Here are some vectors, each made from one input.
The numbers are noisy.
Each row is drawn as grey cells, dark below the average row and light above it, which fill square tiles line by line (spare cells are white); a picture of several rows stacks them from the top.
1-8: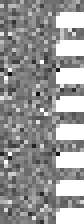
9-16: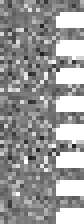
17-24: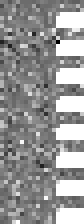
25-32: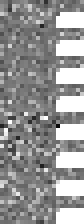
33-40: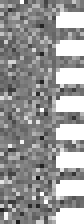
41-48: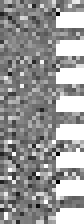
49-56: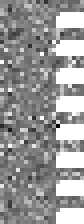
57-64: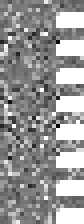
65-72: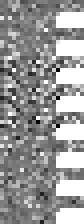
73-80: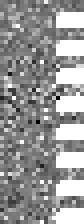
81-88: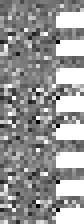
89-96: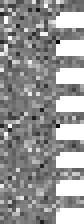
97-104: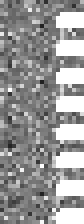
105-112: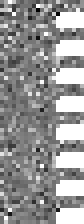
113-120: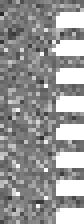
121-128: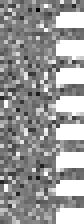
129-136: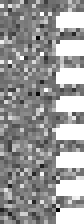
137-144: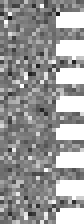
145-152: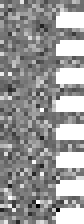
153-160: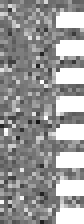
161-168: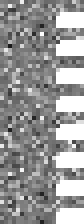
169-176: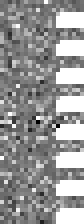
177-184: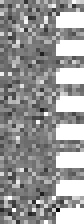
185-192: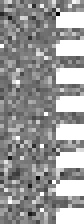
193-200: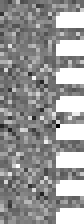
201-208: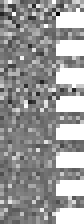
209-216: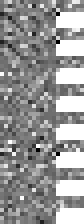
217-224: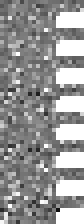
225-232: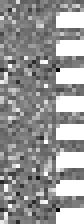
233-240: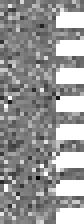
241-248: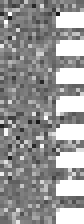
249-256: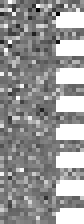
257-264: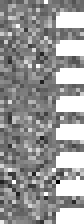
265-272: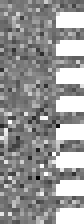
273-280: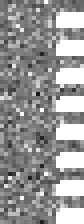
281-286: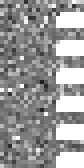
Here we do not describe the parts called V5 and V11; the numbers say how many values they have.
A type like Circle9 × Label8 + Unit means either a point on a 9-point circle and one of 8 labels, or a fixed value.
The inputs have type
(Label4 + Line8) × V5 + V11.
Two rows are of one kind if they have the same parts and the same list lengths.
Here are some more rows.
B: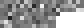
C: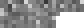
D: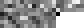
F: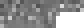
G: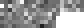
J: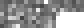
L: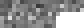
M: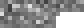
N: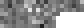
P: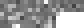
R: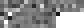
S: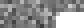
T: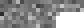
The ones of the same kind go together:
B, D, R
C, G, M
F, J, L, N, P, S, T

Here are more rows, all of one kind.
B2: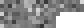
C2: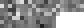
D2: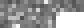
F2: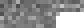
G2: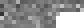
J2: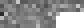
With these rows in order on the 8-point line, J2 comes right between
C2 and G2.
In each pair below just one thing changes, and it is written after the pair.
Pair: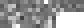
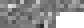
the value of V5
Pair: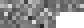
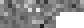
the value of V5
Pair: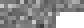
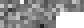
the value of V5
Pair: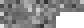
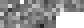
the value of V5
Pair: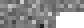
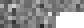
the place on the 8-point line
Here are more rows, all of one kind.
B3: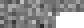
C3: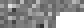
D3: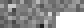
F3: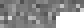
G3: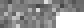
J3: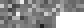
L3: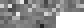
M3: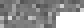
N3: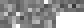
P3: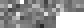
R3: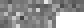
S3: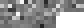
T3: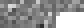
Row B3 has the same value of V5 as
C3, D3 and T3.
